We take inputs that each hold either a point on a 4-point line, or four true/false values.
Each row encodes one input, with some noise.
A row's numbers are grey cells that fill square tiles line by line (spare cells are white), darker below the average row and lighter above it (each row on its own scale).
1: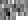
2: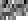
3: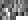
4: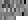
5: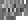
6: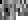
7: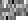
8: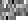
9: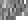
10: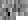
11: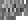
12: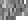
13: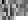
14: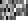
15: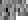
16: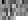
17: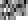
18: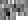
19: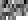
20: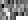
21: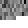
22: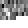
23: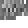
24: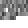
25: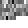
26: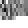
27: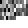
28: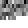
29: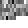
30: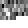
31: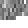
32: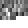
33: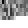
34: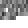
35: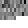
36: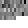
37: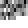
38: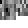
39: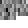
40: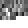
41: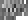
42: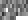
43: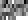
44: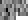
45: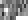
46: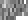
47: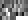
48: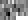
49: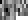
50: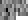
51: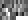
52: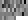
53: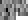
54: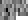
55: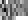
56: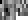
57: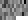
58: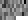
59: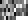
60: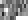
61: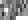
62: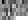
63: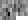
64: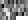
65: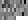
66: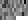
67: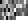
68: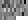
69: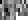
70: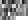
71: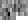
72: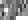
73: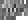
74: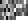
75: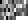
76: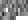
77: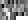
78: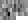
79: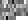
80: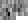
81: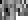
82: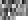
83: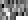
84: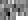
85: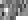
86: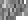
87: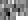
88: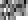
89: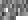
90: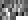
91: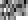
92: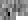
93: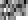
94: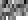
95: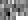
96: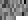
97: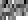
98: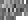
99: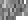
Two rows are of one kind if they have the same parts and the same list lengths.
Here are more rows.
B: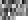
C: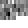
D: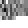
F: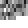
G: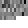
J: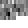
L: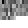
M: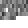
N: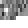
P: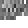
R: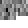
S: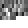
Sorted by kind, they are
B, D, L
C, F, G, J, M, N, P, R, S

